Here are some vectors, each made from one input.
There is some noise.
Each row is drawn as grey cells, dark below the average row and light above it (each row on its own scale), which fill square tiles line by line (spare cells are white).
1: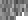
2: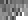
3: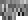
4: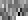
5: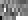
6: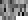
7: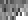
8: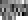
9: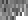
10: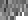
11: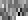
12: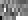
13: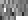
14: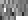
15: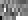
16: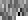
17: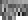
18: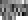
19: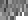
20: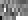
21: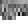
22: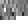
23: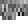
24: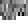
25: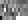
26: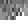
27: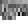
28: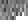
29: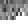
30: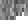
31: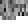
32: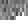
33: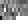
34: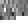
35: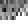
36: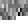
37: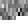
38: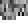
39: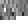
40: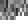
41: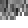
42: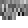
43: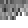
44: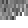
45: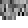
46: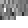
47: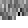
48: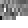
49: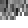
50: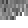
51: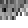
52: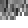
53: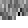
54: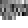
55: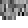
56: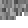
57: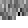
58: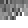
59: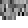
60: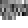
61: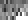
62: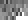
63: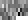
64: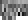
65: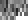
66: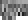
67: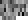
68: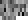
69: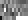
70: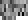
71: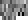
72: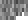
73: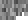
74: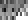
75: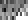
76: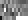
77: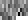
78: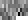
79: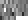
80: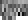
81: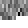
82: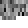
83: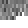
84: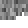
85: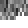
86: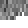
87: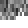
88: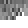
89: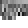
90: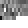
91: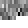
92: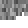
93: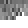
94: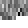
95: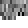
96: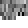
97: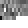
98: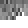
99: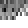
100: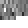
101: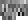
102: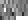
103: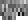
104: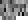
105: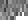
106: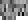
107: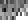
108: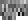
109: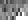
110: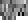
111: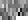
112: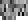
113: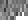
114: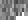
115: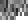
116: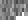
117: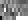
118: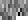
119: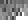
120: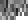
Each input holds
a true/false value, together with either a fixed value, or a node of an 8-node tree.
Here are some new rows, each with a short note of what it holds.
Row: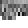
a node of an 8-node tree and a true/false value
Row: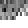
a node of an 8-node tree and a true/false value
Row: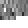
a true/false value
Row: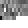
a true/false value
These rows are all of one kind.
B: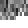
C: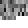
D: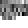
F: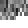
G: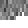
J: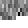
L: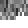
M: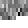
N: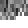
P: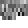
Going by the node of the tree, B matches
D, F, L and N.
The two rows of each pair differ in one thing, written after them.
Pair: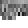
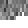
the true/false value
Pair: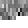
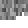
the true/false value
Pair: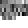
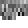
the node of the tree
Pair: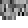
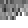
the true/false value
